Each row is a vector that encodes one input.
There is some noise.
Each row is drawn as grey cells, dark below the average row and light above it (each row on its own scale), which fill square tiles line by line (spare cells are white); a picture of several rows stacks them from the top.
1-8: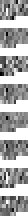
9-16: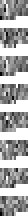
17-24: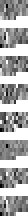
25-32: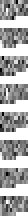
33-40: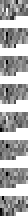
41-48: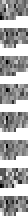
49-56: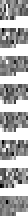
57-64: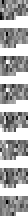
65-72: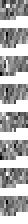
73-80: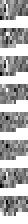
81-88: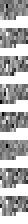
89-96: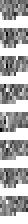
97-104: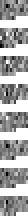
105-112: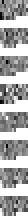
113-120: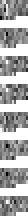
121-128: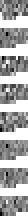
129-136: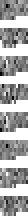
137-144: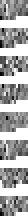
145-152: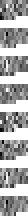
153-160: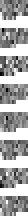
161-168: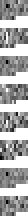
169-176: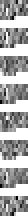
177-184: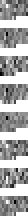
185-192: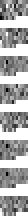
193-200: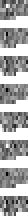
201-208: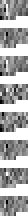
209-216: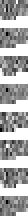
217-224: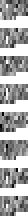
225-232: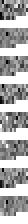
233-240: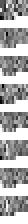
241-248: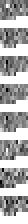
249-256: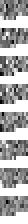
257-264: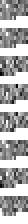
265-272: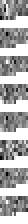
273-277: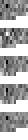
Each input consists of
a point on a 15-point circle and a true/false value.
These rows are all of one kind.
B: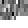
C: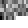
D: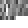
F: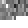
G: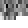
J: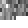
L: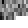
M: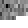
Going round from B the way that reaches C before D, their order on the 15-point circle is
B, L, C, F, J, D, G, M.
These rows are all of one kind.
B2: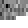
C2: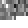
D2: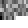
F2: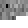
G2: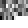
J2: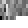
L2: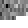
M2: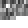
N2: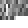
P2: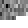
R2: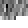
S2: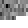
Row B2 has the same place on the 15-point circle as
L2, P2, R2 and S2.
